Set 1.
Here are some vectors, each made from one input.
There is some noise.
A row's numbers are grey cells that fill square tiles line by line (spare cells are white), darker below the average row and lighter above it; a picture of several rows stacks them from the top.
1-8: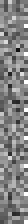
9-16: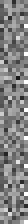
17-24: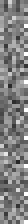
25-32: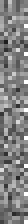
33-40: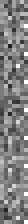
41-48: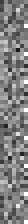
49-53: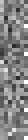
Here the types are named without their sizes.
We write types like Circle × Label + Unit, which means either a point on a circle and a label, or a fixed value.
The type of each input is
Bool × Bool × Bool.
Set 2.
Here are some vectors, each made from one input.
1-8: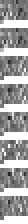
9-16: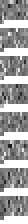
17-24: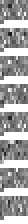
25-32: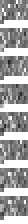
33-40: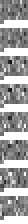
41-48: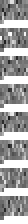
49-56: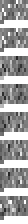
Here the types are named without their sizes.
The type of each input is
Bool × Bool × Bool × Bool.
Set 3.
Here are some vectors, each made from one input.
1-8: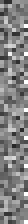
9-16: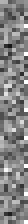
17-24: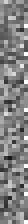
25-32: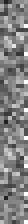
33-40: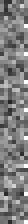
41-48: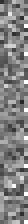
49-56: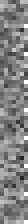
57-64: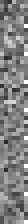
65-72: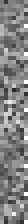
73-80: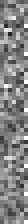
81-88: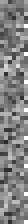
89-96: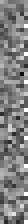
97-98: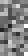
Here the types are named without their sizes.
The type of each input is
Bool × Bool × Bool × Bool.
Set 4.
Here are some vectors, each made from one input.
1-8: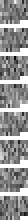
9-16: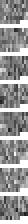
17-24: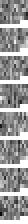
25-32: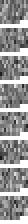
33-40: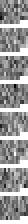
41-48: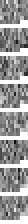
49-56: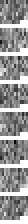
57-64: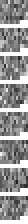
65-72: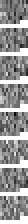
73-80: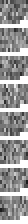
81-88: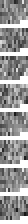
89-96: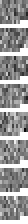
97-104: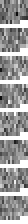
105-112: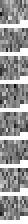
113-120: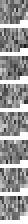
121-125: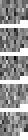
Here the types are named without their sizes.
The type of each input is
Bool × Bool × Bool × Bool.
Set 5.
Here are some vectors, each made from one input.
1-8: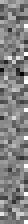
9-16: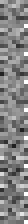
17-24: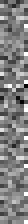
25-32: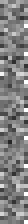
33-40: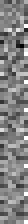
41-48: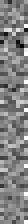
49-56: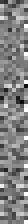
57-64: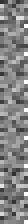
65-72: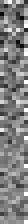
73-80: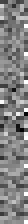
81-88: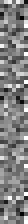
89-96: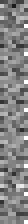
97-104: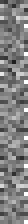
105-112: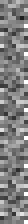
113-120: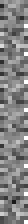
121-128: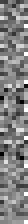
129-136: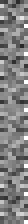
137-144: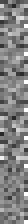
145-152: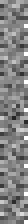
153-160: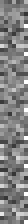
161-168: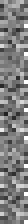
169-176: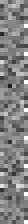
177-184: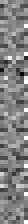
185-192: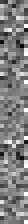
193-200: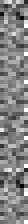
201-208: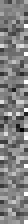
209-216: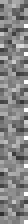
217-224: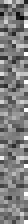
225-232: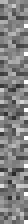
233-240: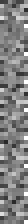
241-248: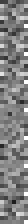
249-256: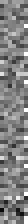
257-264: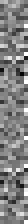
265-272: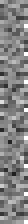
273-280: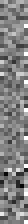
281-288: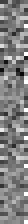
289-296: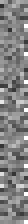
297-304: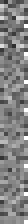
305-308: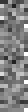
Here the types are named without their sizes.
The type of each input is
Line.
